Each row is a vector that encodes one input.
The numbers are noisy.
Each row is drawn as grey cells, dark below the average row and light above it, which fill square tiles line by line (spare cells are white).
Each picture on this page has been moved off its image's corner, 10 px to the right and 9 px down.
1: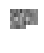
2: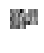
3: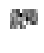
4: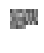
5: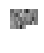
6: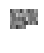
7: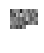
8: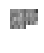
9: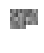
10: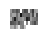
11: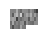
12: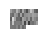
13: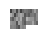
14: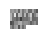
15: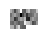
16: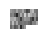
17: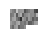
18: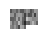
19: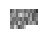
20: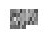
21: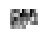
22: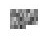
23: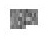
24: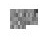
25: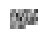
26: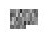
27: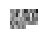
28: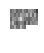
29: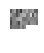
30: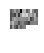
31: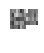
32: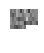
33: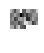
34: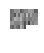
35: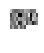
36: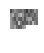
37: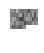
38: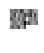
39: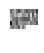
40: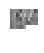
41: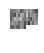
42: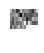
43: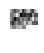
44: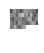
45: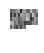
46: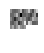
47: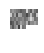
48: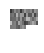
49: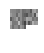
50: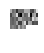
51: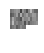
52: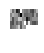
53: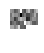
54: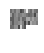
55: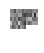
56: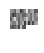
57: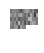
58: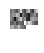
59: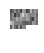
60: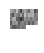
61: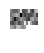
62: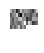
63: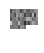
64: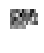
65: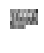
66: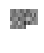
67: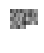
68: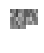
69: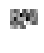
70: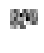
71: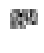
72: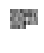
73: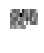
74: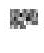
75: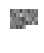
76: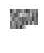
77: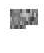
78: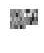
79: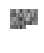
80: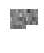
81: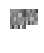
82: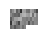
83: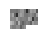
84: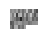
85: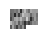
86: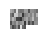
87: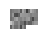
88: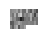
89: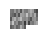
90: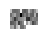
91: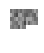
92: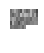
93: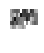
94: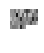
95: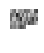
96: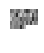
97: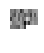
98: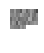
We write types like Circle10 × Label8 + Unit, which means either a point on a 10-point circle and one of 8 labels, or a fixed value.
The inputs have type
(Circle8 + Unit) × Line6 + Line5.
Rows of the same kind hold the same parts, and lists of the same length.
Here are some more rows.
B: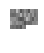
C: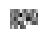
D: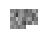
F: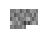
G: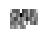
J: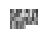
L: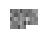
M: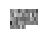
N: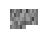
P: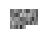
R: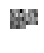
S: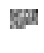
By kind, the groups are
B, D, F, L, N, P
C, G
J, M, R, S

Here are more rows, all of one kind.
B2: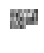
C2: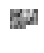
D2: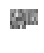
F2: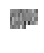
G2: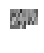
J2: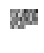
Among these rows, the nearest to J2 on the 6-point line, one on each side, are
B2 and C2.
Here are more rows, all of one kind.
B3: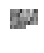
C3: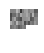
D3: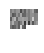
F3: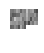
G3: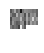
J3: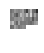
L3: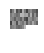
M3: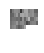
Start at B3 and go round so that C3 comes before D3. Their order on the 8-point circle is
B3, M3, C3, F3, J3, D3, G3, L3.
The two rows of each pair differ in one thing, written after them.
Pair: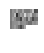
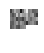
the place on the 6-point line
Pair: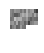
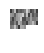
the place on the 8-point circle
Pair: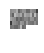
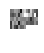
the place on the 8-point circle
